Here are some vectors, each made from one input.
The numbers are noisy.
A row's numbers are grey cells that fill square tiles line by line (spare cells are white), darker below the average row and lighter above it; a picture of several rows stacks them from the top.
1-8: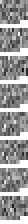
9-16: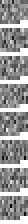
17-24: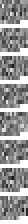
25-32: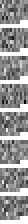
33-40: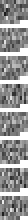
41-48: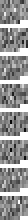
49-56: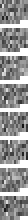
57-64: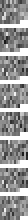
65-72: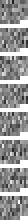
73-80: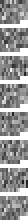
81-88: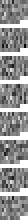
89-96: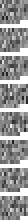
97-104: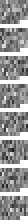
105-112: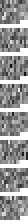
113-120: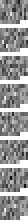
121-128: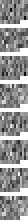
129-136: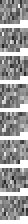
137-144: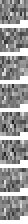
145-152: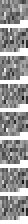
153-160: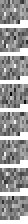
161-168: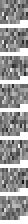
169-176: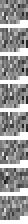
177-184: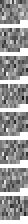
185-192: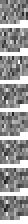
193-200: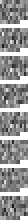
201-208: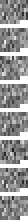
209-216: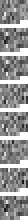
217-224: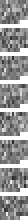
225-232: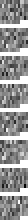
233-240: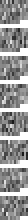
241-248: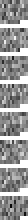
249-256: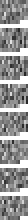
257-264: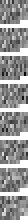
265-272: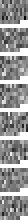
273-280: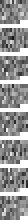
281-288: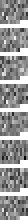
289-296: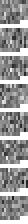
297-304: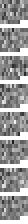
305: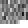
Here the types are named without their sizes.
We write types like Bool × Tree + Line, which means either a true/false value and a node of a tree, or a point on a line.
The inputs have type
Label + Line + Tree.
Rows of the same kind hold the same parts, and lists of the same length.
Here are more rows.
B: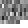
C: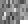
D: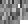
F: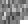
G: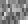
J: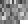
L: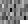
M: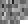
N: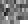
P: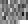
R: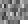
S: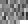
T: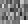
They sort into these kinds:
B, L, R, T
C, D, F, G, J, M
N, P, S

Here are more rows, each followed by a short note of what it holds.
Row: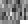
a label
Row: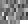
a point on a line
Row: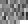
a point on a line
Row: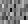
a label
